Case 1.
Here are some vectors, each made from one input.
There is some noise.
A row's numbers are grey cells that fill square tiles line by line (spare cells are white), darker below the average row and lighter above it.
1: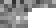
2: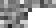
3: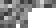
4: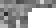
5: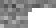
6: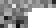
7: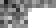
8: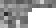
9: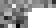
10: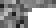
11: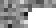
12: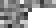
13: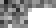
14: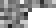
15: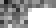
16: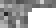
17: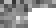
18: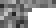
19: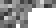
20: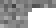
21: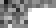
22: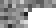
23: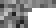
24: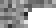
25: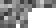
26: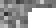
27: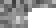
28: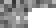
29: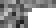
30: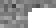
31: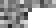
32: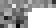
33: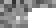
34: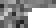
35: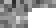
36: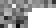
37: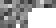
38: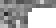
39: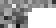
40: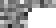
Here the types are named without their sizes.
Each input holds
a node of a tree.
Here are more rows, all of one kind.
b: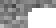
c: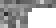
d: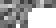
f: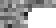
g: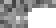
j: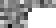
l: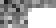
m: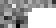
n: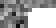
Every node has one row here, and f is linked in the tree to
b and j.
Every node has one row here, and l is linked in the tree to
b.
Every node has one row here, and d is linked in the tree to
c.
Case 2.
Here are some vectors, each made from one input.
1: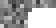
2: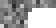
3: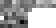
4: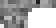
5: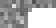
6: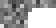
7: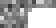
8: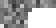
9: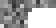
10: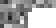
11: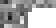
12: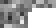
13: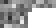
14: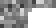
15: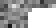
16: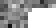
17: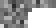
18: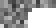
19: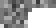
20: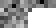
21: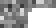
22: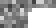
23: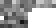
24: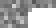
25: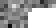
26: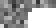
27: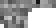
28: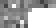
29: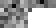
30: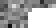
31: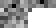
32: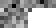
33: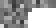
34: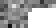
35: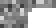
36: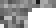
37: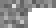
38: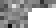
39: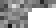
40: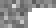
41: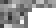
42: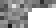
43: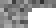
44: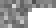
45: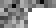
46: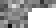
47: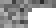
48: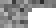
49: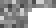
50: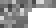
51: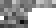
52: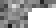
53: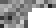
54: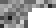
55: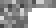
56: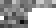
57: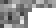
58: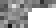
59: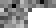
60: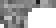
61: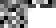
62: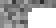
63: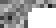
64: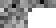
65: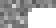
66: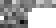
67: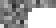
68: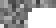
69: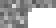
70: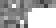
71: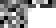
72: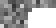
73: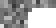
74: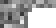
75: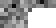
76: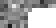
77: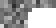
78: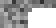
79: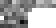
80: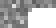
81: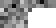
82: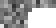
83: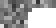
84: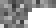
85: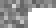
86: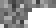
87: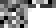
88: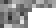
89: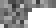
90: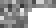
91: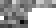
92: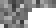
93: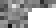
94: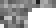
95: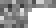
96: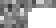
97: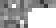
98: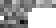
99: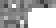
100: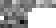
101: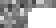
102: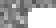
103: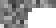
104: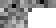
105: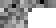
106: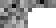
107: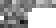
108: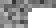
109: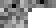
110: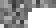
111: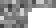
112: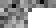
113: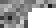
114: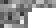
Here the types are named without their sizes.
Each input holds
either a fixed value, or a node of a tree.
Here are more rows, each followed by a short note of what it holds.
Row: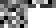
a fixed value
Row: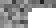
a node of a tree
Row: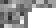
a node of a tree
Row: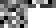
a fixed value
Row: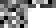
a fixed value
